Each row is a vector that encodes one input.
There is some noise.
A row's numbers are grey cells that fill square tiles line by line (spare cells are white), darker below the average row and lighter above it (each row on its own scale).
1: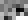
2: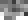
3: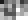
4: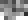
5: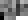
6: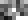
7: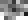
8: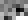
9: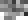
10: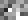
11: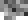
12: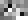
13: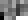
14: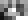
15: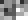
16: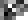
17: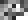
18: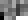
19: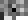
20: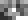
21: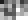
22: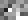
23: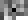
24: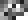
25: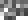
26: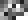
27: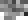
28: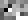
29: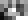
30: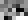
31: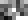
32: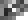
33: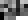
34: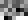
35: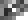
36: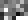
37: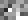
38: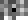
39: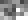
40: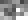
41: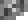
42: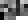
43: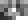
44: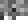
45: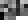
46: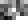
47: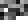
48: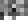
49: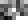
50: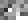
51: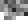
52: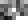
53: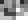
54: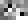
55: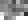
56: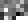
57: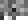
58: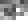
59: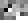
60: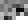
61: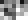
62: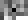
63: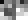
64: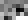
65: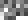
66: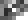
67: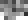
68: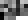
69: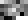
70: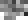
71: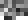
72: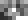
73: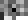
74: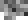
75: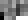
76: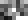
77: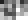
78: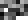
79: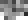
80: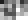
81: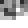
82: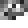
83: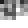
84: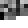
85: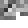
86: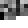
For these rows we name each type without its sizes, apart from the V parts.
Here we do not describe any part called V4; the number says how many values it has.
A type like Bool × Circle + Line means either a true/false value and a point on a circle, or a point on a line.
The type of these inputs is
(Label + Line) × V4.
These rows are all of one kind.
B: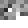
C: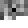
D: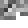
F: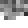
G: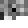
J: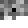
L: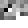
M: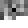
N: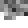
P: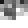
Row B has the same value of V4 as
D and L.
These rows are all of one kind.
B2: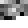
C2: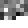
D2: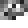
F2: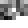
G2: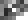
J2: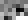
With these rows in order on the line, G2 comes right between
F2 and J2.
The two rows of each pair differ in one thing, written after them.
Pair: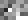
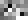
the label
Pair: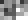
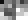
the label
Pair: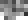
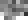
the label
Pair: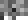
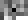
the label
